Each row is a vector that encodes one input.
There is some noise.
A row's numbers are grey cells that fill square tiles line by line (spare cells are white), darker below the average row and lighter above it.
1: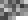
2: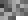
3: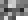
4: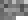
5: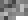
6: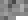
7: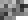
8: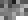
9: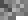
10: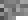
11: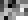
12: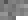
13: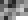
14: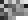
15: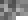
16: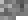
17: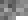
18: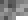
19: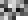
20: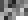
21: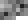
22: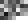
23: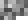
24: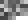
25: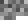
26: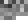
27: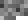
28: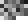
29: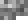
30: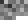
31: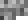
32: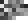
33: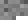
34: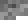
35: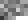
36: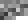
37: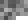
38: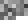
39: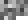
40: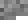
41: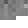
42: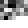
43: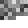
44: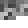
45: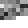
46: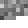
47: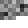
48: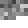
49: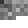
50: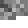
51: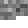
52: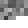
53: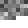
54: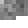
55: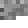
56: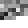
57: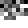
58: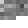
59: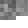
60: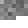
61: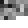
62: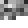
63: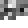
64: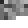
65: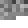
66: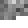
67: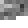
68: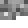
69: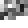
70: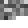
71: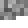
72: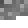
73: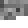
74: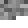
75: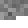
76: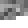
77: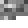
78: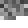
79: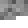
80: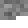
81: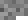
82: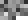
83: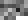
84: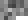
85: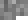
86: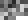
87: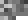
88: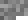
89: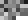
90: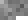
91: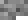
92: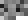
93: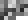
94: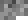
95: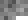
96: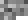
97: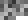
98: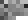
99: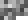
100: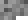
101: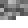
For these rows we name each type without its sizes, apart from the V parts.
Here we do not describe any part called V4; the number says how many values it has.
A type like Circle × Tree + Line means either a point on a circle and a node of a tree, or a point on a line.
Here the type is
(Bool × V4 + Label) × Line.
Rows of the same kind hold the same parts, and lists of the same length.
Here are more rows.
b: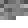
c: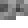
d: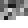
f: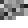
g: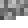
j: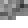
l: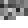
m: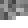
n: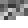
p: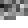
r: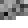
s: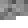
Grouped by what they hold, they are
b, d, g, m, n, s
c, f, j, l, p, r

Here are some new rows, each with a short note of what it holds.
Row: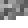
a point on a line, a true/false value and a value of V4
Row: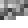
a point on a line, a true/false value and a value of V4
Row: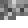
a label and a point on a line
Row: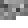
a label and a point on a line
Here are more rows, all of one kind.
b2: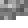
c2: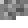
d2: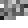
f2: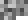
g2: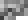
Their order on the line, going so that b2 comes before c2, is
g2, f2, d2, b2, c2.
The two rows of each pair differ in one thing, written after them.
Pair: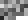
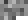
the true/false value
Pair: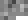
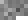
the place on the line
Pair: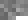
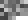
the place on the line
